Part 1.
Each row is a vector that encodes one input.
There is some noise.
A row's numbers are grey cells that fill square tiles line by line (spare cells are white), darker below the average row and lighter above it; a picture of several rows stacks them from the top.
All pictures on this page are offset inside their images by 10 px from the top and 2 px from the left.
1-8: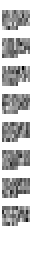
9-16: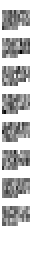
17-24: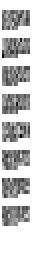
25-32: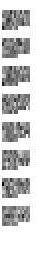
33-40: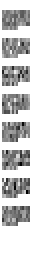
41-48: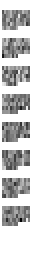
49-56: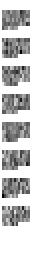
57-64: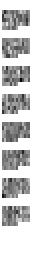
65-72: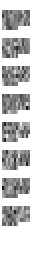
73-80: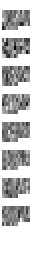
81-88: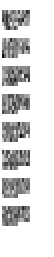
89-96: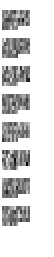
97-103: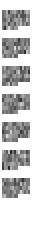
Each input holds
one of 5 labels, together with either one of 7 labels, or a point on a 5-point line.
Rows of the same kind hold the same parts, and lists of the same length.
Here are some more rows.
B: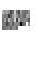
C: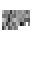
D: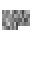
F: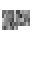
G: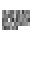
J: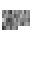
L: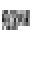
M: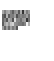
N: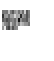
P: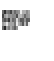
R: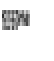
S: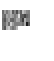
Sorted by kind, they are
B, C, F, J
D, G, L, M, N, P, R, S

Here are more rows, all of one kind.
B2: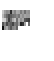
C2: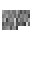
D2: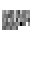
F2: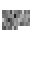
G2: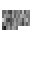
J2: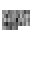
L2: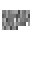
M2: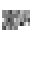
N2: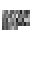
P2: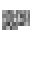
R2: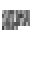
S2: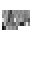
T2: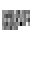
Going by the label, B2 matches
F2, G2, M2 and S2.
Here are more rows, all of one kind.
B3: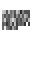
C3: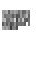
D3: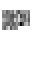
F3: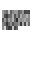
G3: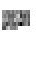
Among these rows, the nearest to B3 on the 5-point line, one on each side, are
C3 and F3.
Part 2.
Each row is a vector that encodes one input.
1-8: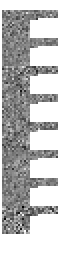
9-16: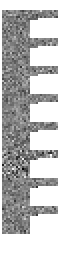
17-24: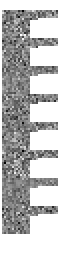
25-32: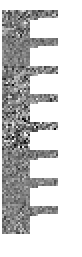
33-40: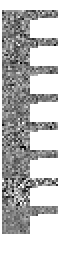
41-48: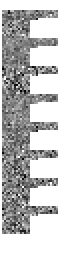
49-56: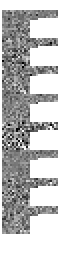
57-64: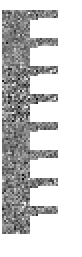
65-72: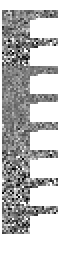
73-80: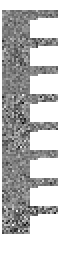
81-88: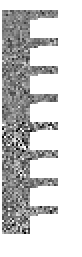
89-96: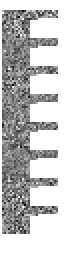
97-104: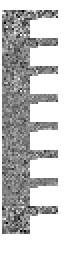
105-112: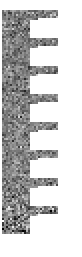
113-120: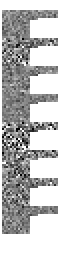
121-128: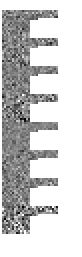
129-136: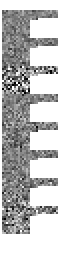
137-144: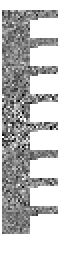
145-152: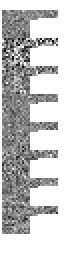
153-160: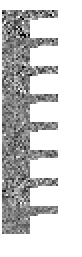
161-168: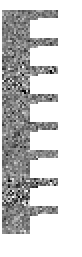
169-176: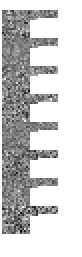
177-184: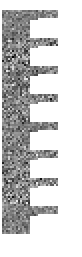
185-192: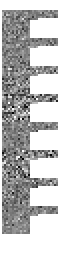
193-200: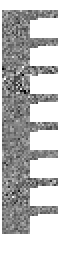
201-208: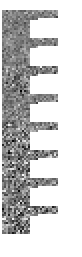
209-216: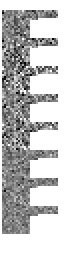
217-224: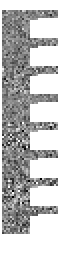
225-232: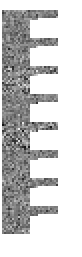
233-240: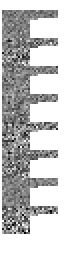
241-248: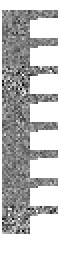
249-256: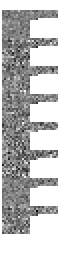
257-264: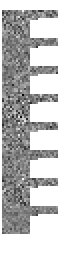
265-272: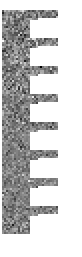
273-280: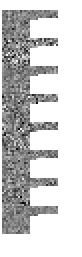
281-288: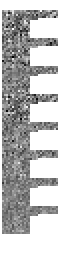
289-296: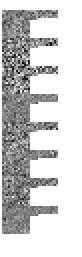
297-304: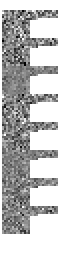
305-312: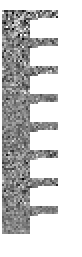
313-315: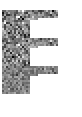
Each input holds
four true/false values, together with either a point on an 8-point circle, or a node of a 9-node tree.
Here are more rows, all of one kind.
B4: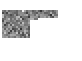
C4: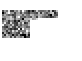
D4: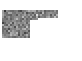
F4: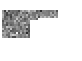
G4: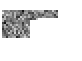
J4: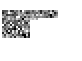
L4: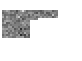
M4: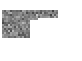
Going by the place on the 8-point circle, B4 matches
F4 and L4.
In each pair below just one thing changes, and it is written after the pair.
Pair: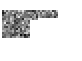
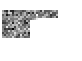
one of the four true/false values
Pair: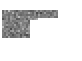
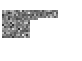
the node of the tree
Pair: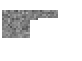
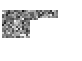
one of the four true/false values
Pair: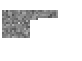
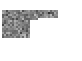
one of the four true/false values
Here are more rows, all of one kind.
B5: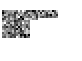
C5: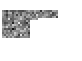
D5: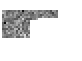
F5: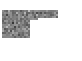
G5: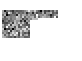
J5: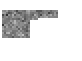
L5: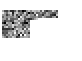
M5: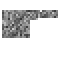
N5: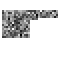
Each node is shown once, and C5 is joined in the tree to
G5.
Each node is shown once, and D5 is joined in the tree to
G5 and L5.
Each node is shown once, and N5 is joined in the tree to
F5.
